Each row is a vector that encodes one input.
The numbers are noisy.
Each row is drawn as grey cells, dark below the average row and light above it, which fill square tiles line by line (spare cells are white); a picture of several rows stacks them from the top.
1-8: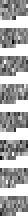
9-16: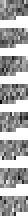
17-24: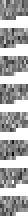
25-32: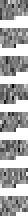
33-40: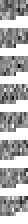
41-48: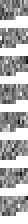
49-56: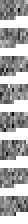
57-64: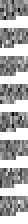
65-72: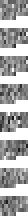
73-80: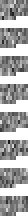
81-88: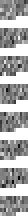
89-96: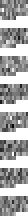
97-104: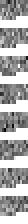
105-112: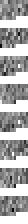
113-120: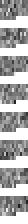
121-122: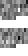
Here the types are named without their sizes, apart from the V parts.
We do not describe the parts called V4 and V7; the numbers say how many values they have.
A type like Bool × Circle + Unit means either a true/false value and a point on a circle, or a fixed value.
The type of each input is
(Bool × Bool × Bool + V4) × (Line + V7).
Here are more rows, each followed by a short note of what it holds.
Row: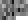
a point on a line and a value of V4
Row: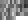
three true/false values and a value of V7
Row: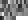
a point on a line and three true/false values
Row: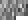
a value of V4 and a value of V7
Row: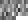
a value of V4 and a value of V7
